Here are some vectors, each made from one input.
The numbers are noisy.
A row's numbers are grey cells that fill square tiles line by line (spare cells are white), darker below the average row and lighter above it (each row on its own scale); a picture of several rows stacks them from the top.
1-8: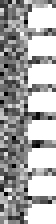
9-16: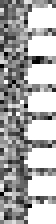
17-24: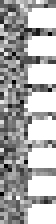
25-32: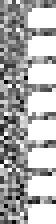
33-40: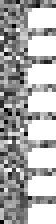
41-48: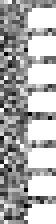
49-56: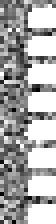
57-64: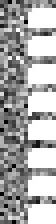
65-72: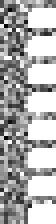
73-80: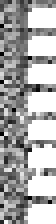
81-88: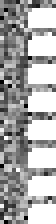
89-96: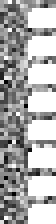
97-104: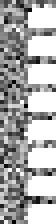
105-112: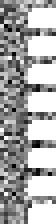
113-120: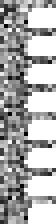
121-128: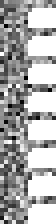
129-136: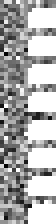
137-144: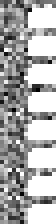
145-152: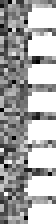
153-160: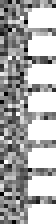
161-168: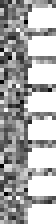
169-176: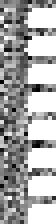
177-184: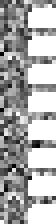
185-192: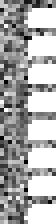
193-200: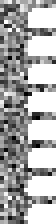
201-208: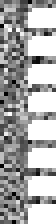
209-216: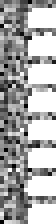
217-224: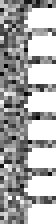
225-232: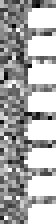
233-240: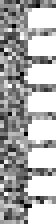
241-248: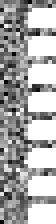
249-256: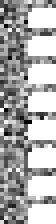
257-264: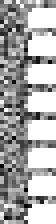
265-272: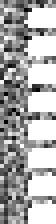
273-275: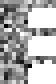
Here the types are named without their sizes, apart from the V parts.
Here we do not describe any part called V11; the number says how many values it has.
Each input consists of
either a point on a circle and a value of V11, or a point on a line.
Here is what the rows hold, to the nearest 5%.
About 45% of them hold a point on a circle and a value of V11. The rest hold a point on a line.
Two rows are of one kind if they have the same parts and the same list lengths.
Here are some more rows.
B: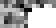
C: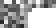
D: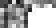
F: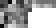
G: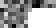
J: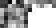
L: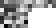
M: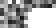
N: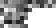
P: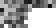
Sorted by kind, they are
B, D, F, G, J, N, P
C, L, M

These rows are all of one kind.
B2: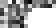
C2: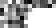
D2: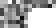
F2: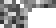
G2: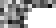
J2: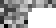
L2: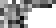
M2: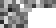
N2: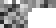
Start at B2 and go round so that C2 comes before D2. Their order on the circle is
B2, C2, M2, G2, F2, J2, L2, D2, N2.
